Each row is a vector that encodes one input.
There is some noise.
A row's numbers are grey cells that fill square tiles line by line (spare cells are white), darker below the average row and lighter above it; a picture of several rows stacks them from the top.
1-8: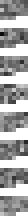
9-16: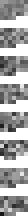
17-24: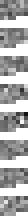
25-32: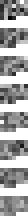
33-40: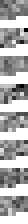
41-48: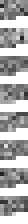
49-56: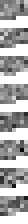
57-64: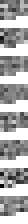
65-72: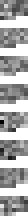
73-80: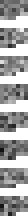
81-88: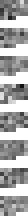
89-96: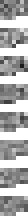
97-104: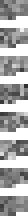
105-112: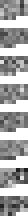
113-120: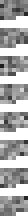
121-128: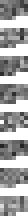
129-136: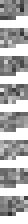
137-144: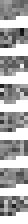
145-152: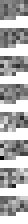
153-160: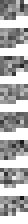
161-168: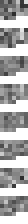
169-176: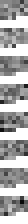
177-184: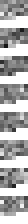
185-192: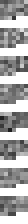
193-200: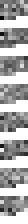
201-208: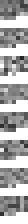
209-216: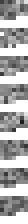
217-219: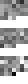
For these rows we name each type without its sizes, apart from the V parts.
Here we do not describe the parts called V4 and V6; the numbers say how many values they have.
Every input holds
a value of V4, together with either a point on a circle and a value of V6, or a point on a line.
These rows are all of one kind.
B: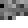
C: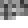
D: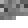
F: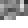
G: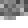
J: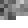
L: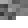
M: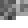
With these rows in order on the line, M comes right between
D and F.
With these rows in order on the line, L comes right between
B and J.
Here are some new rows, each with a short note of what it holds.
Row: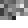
a point on a line and a value of V4
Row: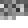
a point on a line and a value of V4
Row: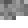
a point on a line and a value of V4
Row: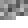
a point on a circle, a value of V4 and a value of V6
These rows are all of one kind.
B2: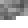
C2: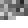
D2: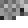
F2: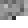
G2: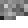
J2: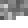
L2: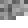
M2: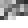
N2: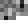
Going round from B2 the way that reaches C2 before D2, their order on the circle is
B2, M2, L2, C2, J2, F2, D2, N2, G2.
